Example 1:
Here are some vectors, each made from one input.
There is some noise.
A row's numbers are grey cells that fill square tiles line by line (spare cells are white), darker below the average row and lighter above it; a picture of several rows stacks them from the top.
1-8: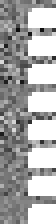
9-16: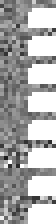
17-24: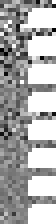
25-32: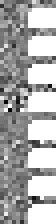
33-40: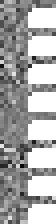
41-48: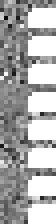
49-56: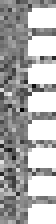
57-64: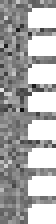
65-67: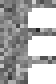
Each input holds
a point on a 14-point line.
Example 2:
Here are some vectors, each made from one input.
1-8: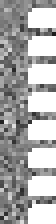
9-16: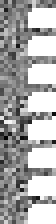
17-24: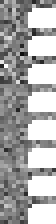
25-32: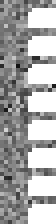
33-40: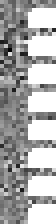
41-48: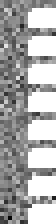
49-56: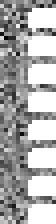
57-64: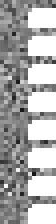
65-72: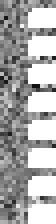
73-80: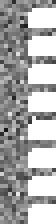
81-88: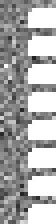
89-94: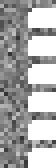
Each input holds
a point on each of two 14-point lines.
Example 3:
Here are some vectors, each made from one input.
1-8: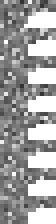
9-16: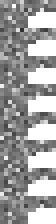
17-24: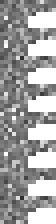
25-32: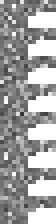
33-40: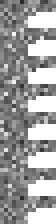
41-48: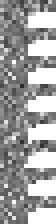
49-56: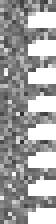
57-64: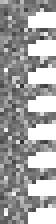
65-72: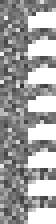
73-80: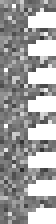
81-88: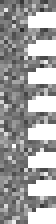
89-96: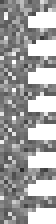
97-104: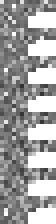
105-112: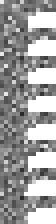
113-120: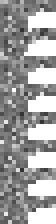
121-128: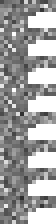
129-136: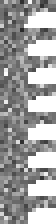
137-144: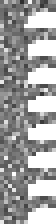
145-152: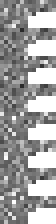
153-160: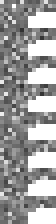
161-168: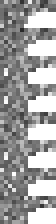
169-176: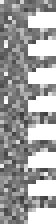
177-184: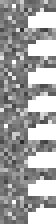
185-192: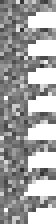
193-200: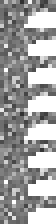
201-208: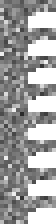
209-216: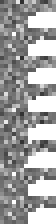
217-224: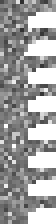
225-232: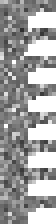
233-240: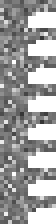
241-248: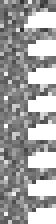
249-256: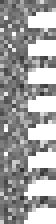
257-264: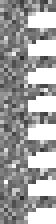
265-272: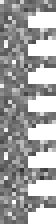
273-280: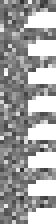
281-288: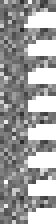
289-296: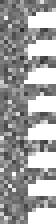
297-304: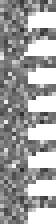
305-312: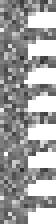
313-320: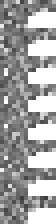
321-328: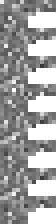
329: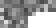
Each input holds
four true/false values.
